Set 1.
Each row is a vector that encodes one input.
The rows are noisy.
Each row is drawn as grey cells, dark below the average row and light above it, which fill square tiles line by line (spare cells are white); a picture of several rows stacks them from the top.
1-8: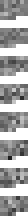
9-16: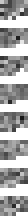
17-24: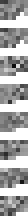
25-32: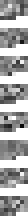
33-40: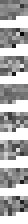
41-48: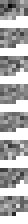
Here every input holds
either one of 7 labels, or a point on a 4-point line and a point on a 6-point line.
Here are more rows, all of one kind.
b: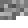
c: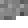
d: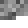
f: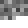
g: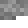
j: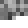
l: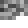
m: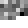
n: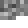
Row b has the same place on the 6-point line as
c, j and m.
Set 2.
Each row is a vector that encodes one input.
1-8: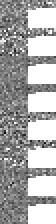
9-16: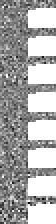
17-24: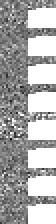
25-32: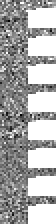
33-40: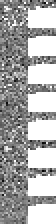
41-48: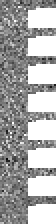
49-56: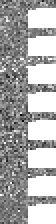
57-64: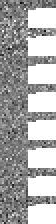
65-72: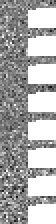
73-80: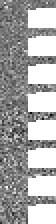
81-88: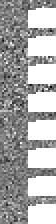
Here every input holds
either a fixed value, or a node of a 9-node tree, or three true/false values.
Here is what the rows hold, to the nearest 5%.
About 10% of them hold a fixed value. About 45% of them hold a node of a 9-node tree. The rest hold three true/false values.
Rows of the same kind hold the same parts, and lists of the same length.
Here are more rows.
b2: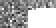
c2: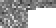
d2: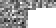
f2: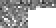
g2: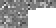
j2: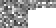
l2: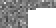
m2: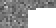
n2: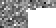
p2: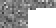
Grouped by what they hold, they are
b2
c2, d2, f2, l2, m2, p2
g2, j2, n2

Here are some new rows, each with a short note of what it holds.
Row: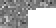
three true/false values
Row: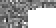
a fixed value
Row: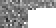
a fixed value
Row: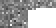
a fixed value
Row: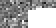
a fixed value
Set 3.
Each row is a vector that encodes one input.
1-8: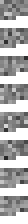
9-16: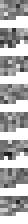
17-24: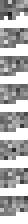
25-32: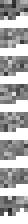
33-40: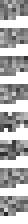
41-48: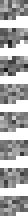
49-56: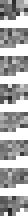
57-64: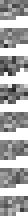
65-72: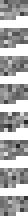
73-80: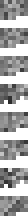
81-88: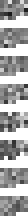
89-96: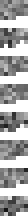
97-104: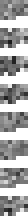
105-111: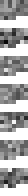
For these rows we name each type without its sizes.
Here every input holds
either a point on a line, or four true/false values.
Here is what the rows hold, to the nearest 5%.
About 25% of them hold a point on a line. The rest hold four true/false values.
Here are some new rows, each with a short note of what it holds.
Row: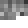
four true/false values
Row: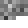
four true/false values
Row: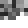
a point on a line
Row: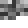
a point on a line
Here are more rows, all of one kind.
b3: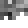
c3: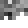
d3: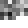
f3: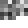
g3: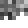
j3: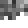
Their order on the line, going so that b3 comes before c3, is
j3, g3, b3, c3, d3, f3.
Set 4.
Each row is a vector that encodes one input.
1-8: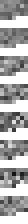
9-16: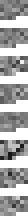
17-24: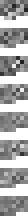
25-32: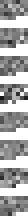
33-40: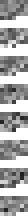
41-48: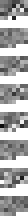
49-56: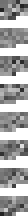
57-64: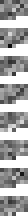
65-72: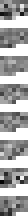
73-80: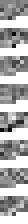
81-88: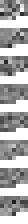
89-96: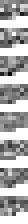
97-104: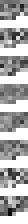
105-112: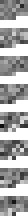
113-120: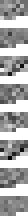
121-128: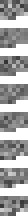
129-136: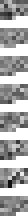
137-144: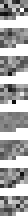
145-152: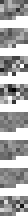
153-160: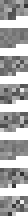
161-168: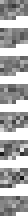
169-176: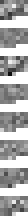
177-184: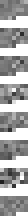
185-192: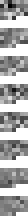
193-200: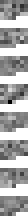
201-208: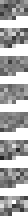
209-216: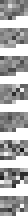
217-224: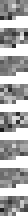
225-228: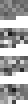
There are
3 kinds of row.
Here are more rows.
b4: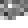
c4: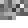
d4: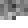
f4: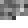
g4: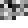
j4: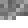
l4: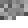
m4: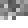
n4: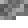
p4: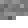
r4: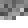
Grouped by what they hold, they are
b4, c4, j4, l4, m4, n4
d4, p4, r4
f4, g4

